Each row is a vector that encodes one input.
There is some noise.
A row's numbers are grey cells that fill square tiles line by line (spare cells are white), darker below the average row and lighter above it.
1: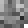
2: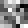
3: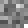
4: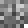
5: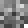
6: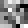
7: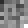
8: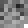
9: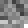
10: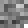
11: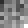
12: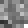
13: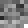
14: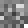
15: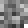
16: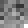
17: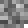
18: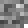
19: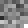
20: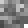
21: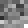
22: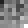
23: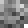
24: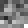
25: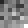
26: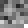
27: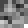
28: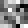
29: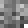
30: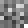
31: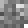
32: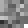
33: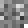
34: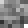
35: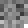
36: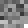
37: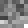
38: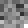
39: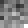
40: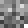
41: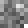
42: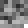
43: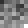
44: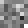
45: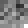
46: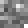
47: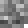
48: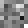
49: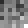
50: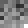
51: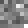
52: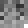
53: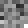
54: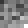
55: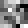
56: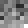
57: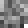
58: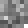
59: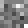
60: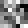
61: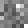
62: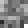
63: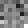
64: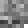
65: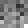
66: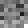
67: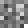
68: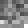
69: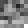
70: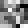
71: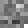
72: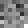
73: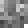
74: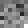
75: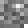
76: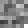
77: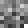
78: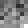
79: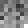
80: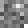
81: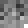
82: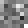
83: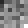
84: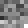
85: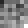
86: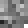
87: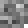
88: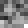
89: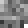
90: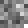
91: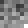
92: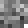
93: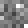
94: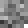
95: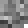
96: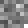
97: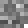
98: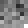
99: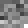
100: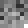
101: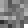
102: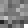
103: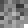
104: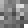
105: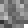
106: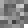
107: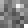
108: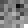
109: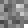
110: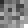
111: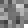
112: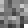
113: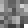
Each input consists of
a list of up to two points on a 7-point line.
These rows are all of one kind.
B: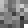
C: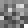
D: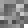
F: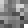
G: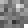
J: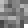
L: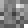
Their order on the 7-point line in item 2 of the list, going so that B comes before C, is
J, B, F, L, G, C, D.
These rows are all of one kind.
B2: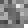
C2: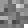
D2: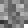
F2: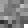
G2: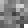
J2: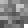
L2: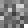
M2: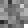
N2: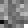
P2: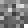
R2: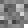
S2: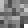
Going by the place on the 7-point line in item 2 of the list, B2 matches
C2 and L2.
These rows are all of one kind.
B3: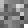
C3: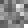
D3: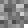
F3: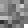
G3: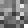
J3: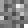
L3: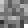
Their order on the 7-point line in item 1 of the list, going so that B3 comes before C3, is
G3, J3, B3, L3, F3, D3, C3.
